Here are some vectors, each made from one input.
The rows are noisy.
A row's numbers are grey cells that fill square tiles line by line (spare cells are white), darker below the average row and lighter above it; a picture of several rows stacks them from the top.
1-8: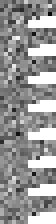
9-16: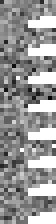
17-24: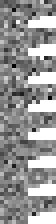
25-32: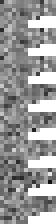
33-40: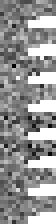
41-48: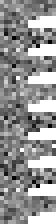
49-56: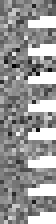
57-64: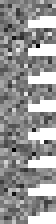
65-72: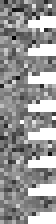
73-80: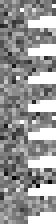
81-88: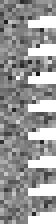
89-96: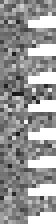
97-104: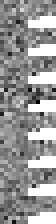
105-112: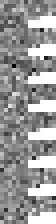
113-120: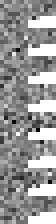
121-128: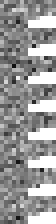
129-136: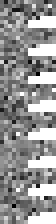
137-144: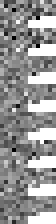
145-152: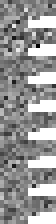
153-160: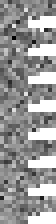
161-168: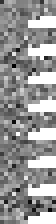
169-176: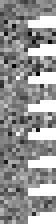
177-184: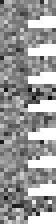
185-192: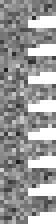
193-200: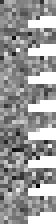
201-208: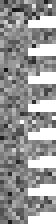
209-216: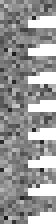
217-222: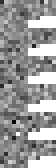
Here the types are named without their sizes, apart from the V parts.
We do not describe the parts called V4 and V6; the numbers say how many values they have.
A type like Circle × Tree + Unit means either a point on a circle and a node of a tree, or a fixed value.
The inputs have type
Bool × V6 + Label × (Line + V4).
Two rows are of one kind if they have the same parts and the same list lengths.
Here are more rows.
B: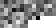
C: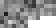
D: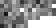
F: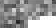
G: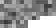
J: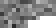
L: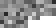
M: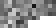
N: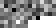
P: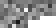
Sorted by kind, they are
B, N
C, D, G, P
F, J, L, M

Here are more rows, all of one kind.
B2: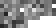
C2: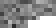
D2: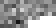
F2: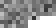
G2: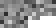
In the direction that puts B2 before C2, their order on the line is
D2, B2, C2, G2, F2.
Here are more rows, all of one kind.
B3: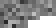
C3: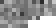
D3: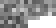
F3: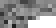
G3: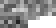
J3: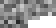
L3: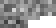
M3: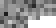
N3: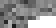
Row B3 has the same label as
F3 and N3.
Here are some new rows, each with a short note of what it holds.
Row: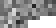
a label and a point on a line
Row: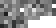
a label and a point on a line
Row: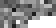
a true/false value and a value of V6
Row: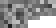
a label and a value of V4
